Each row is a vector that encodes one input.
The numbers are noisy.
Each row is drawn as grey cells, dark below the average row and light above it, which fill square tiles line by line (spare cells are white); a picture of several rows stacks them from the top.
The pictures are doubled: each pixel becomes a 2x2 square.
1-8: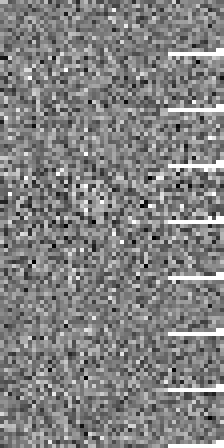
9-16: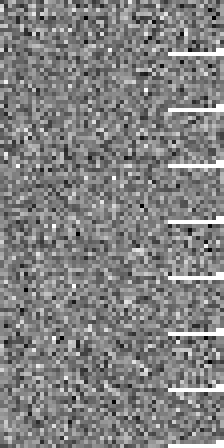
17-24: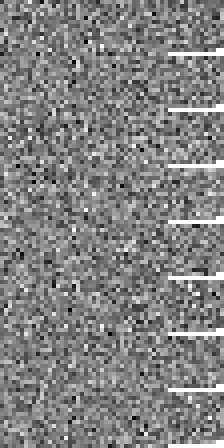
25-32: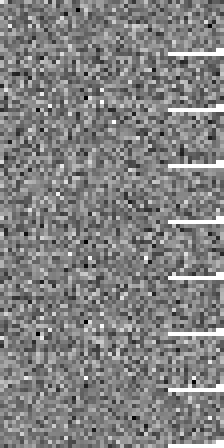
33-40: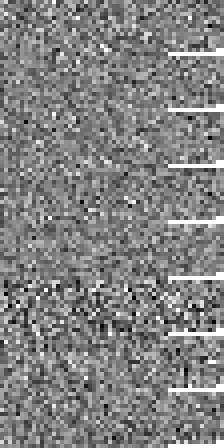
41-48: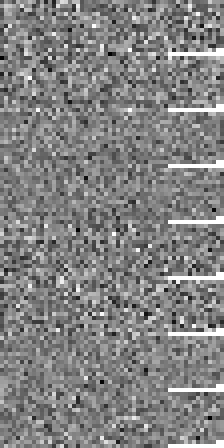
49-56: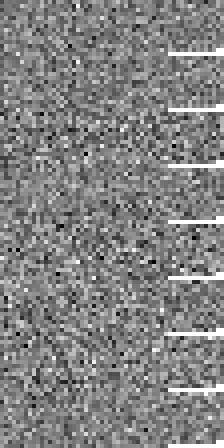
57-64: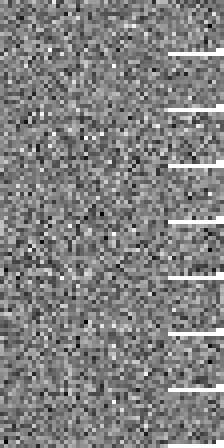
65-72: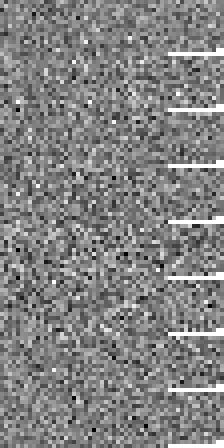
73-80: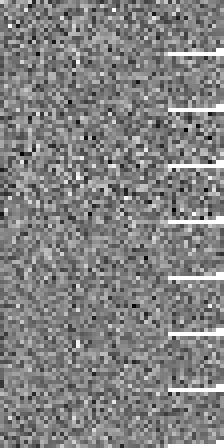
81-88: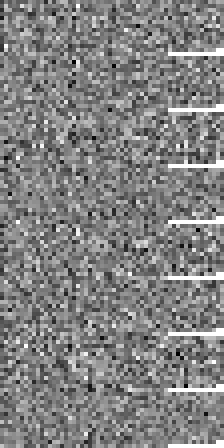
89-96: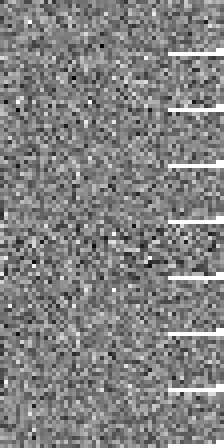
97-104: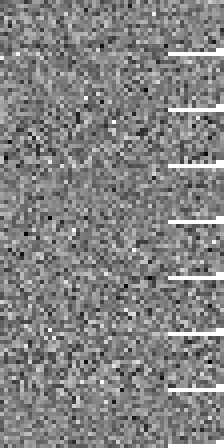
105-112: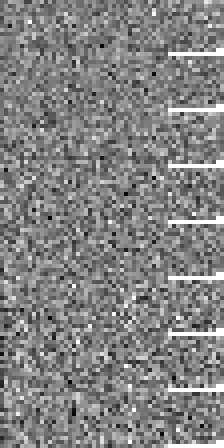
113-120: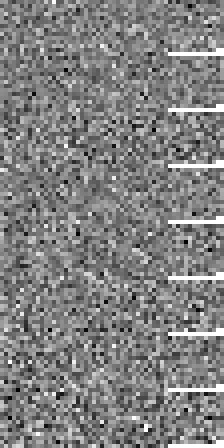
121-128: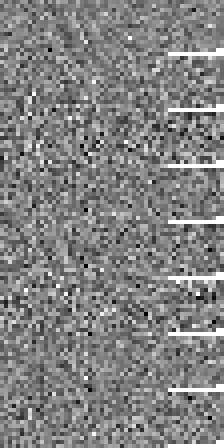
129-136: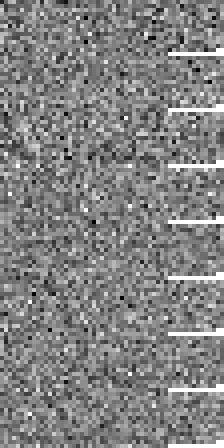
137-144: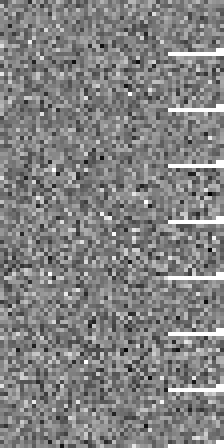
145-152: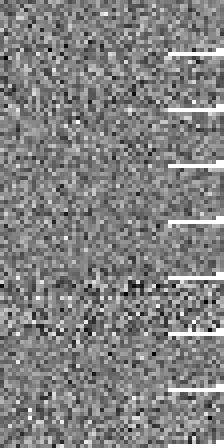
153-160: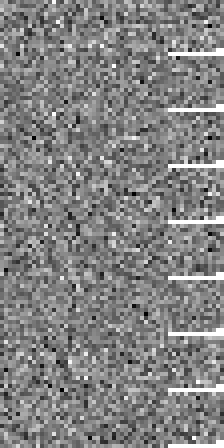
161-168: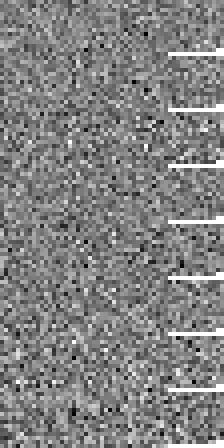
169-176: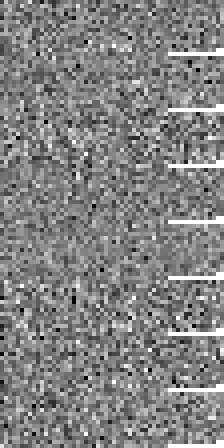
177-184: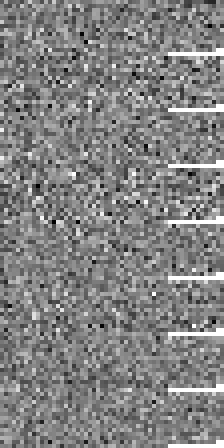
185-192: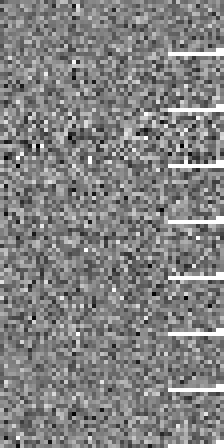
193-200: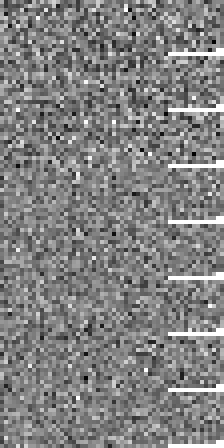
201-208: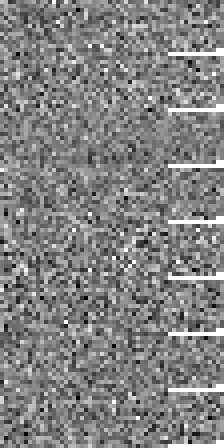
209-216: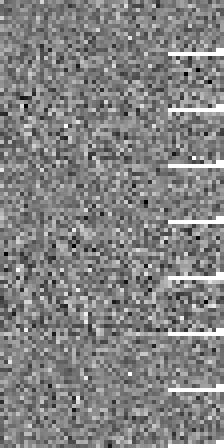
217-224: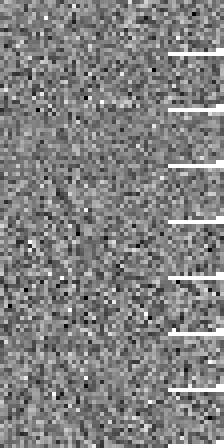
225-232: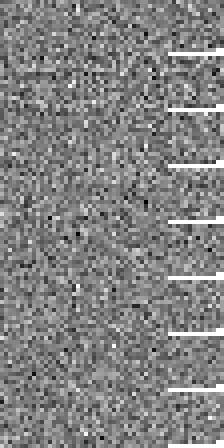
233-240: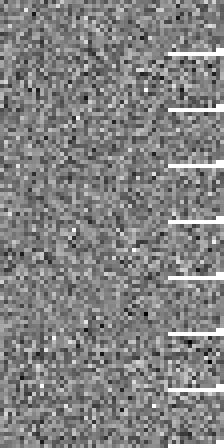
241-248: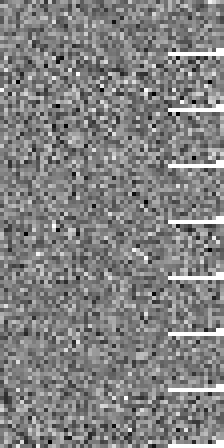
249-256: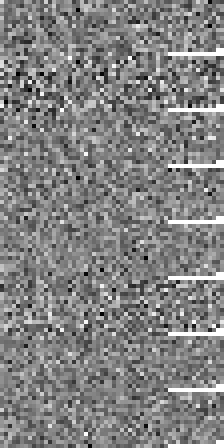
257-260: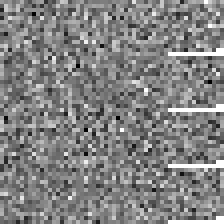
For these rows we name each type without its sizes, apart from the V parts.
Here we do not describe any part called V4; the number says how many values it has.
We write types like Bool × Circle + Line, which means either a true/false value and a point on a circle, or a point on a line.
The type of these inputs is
(Circle + Line) × List(V4).
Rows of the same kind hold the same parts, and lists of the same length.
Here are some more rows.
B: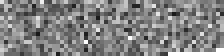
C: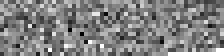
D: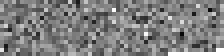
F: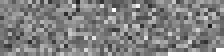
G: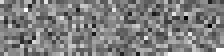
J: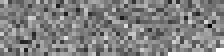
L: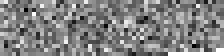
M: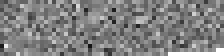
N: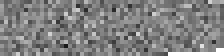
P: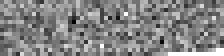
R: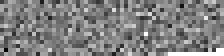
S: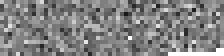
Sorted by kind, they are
B, S
C, P
D, F, L, R
G, J
M
N

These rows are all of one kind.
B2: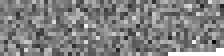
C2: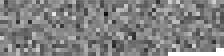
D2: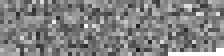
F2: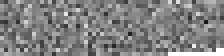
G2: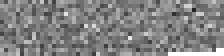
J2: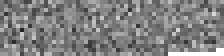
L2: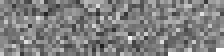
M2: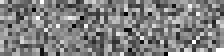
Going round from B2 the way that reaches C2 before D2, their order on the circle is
B2, C2, J2, D2, G2, L2, M2, F2.
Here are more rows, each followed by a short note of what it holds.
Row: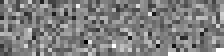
a point on a line, together with the empty list
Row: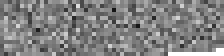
a point on a circle, together with the empty list
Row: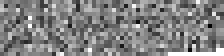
a point on a line, together with a list of two items
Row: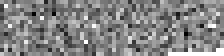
a point on a circle, together with a list of one item
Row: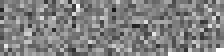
a point on a circle, together with the empty list
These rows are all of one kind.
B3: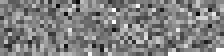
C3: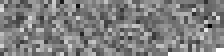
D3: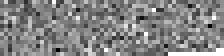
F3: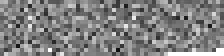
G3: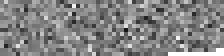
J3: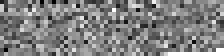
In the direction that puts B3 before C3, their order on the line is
J3, B3, F3, C3, D3, G3.
